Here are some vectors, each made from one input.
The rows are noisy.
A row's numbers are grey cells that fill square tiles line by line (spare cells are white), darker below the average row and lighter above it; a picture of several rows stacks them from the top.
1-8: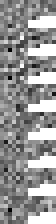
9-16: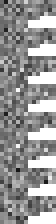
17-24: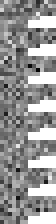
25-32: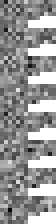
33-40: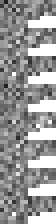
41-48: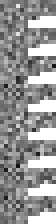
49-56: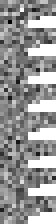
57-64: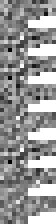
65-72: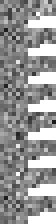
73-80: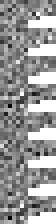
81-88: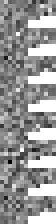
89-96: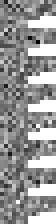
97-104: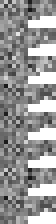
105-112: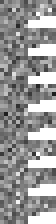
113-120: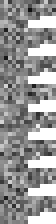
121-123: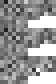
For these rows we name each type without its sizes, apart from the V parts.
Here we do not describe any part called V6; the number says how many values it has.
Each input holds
either two values of V6, or a list of points on a line.
